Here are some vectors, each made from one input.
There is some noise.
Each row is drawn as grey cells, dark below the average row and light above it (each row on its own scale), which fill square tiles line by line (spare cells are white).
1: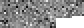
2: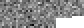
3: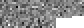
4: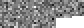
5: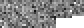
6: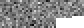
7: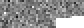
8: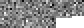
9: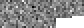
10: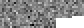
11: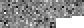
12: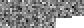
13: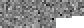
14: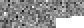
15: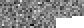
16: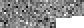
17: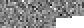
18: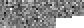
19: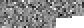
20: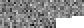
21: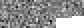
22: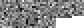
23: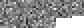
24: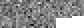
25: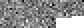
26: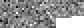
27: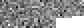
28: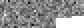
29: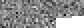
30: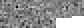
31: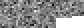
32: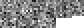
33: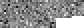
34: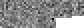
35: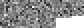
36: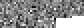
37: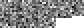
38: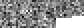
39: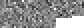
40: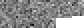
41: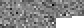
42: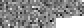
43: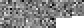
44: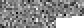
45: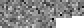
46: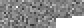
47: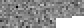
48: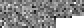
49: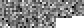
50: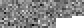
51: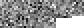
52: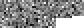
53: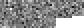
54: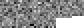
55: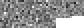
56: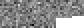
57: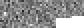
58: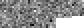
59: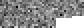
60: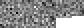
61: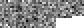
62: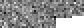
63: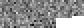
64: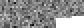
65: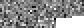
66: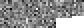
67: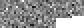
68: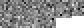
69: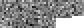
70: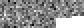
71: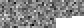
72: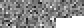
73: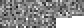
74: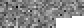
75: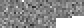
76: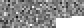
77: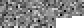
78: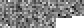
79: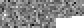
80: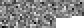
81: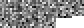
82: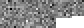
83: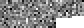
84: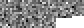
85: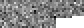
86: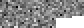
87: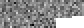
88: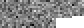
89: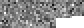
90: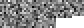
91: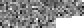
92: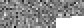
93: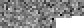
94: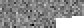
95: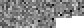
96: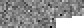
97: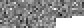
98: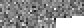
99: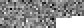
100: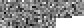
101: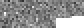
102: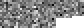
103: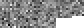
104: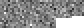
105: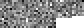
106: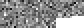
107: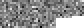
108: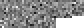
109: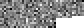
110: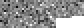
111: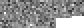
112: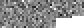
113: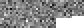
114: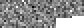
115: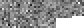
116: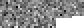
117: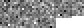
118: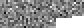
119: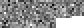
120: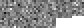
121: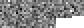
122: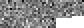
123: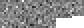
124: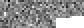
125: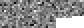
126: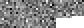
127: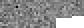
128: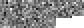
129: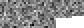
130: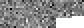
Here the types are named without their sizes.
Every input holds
a label, together with either a label, or three true/false values.
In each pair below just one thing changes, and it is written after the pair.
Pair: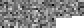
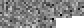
one of the three true/false values
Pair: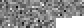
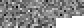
one of the three true/false values
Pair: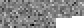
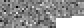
the label
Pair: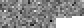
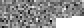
the label
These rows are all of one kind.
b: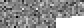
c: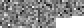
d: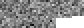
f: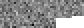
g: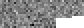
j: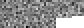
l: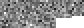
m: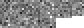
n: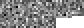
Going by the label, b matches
j and n.
